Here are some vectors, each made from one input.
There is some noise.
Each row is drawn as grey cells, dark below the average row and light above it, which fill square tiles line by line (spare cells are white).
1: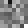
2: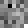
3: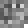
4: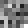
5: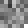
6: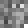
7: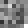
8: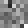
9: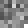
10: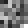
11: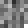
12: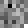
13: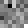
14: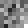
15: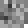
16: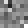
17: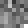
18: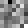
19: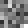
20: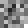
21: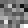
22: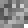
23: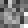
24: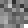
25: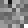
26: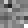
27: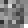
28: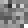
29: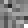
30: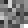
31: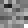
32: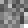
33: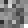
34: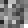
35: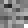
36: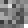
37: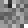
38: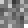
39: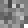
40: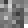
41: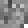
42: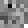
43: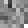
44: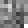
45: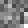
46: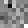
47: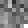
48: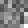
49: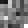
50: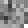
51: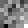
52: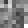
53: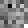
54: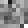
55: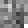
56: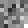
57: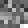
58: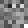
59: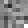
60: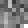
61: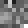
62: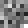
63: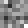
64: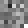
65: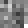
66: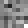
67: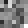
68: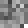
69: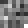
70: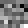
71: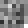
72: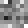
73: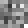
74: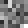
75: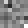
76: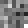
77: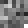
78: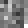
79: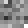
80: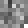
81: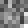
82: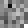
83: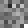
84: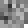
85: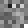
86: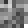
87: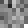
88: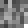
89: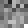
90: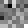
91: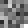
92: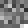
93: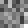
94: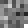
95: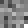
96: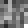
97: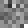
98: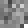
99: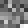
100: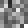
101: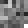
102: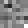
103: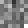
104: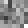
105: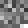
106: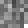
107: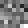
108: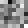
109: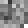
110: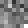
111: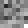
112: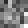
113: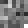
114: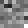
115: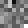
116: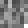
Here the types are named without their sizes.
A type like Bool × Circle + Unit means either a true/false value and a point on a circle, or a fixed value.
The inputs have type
Bool × Bool × Bool + List(Line).
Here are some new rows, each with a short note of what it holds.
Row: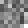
three true/false values
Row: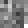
three true/false values
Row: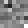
a list of one item
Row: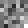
the empty list
